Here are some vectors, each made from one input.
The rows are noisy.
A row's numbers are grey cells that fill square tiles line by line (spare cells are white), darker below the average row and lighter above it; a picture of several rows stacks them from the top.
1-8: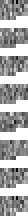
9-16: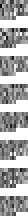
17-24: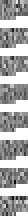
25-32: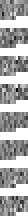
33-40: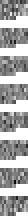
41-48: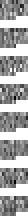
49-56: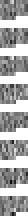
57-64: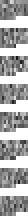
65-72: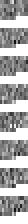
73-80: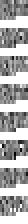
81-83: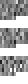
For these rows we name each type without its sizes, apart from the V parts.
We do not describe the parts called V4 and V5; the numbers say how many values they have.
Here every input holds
either a point on each of two lines and a value of V5, or three true/false values and a value of V4.
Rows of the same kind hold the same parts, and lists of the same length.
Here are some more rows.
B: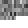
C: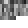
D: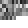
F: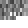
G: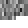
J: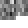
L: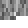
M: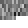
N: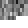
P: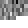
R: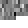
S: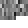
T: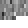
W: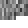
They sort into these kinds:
B, G, J, M, R, S, W
C, D, F, L, N, P, T

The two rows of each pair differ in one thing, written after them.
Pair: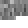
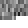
the value of V4
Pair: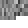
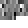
one of the three true/false values
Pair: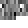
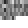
the value of V4
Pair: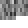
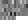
one of the three true/false values
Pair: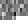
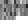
the value of V4
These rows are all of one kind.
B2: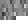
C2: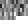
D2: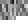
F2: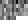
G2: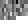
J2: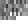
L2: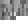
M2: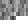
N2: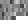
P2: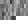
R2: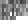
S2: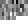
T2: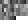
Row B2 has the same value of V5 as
L2, M2, N2 and P2.
